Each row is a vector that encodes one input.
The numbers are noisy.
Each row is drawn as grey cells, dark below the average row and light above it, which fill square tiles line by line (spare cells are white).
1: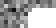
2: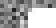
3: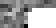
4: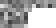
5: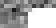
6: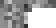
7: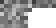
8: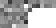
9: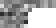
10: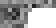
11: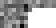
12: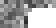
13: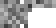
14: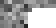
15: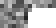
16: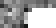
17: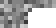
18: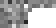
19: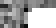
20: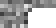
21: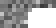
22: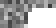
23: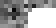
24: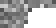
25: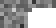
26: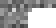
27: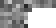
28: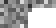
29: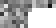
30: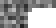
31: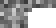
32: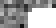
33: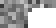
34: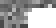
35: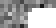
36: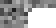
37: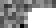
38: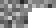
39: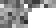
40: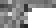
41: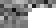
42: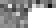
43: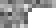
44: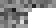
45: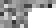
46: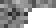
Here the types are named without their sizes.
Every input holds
a point on a line, together with either a fixed value, or a node of a tree.
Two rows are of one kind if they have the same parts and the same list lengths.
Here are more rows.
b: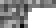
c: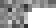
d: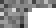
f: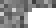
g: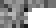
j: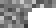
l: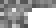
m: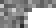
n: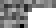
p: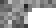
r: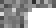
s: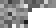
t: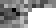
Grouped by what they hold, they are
b, c, d, f, g, l, m, n, p, r
j, s, t

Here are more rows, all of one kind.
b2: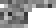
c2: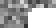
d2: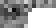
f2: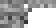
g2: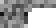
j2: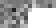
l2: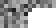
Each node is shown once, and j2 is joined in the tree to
b2.
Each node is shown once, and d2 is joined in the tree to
l2.
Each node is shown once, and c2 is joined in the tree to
f2.
